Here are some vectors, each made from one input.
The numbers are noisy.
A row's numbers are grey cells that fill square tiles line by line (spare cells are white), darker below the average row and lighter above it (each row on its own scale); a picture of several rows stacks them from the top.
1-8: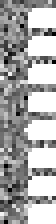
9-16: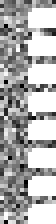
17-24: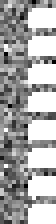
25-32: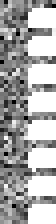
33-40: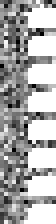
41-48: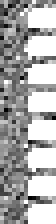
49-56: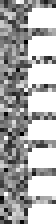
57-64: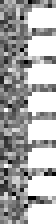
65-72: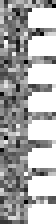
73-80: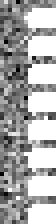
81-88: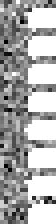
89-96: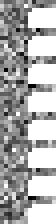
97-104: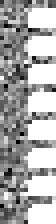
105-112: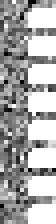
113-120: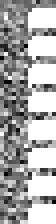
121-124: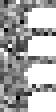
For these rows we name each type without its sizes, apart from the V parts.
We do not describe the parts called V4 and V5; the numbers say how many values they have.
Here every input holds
either a point on a circle and a value of V5, or three true/false values, or a value of V4.
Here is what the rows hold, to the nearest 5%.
About 40% of them hold a point on a circle and a value of V5. About 40% of them hold three true/false values. The rest hold a value of V4.
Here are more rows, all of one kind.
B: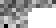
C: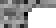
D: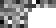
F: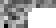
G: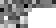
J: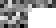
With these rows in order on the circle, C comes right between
D and J.
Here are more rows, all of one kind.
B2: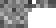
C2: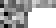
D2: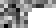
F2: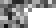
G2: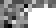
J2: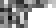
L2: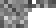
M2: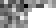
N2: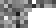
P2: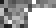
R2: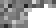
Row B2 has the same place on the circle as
L2 and N2.
